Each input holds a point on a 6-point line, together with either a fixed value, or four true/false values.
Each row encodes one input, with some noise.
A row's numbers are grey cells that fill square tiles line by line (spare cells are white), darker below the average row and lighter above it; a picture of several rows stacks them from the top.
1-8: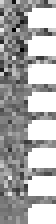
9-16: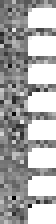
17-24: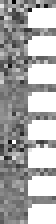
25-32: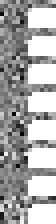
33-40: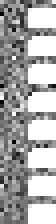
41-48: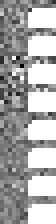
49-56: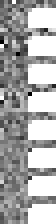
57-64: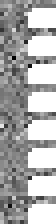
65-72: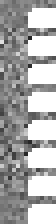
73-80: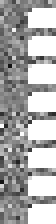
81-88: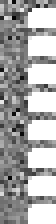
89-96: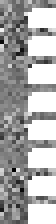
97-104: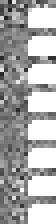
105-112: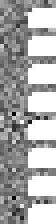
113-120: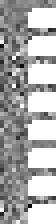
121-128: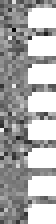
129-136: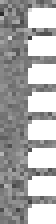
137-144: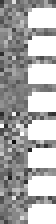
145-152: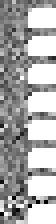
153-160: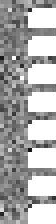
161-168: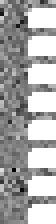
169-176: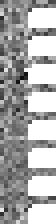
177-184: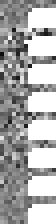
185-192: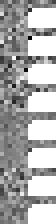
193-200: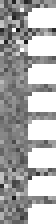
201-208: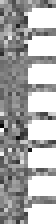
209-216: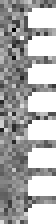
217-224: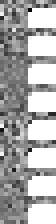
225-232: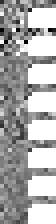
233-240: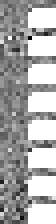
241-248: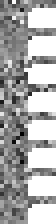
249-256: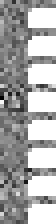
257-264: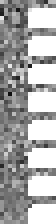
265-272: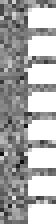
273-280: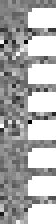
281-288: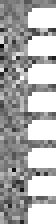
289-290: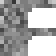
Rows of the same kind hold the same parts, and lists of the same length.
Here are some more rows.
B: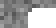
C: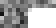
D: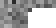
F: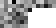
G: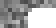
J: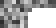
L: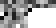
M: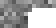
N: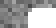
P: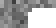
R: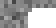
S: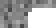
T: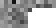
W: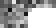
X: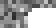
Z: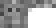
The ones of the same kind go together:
B, D, F, G, J, L, M, N, P, R, S, T, W, X
C, Z

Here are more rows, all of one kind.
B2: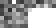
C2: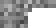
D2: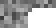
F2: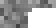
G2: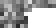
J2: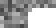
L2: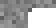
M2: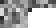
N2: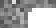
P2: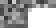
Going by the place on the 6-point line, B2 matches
C2, D2 and G2.
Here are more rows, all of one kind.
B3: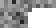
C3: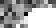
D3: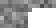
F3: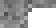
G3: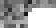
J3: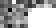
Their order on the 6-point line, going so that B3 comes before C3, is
D3, F3, G3, B3, C3, J3.
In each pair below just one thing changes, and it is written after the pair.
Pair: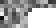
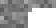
the place on the 6-point line
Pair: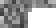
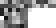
the place on the 6-point line
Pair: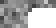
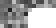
the place on the 6-point line
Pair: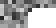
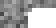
the place on the 6-point line
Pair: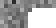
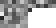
one of the four true/false values
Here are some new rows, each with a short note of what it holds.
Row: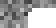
a point on a 6-point line
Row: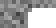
a point on a 6-point line and four true/false values
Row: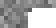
a point on a 6-point line and four true/false values
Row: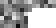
a point on a 6-point line and four true/false values
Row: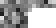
a point on a 6-point line
